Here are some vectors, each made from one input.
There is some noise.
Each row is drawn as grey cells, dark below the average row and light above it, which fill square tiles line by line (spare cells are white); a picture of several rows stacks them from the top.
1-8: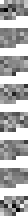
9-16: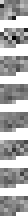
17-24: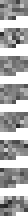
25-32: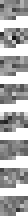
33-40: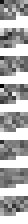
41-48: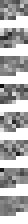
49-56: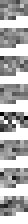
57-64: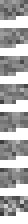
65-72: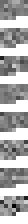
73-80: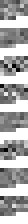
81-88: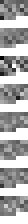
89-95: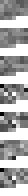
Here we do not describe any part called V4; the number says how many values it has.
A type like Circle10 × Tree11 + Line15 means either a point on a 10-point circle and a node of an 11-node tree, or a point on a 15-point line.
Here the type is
List2(Bool × V4).
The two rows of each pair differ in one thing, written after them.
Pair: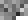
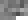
the true/false value in item 2 of the list
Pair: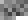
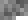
the value of V4 in item 1 of the list
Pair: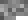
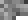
the value of V4 in item 1 of the list
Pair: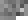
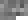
the value of V4 in item 2 of the list
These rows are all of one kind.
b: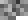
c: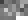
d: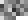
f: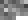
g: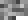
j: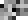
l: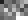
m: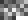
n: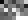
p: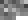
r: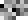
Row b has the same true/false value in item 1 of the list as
d, f, n and p.
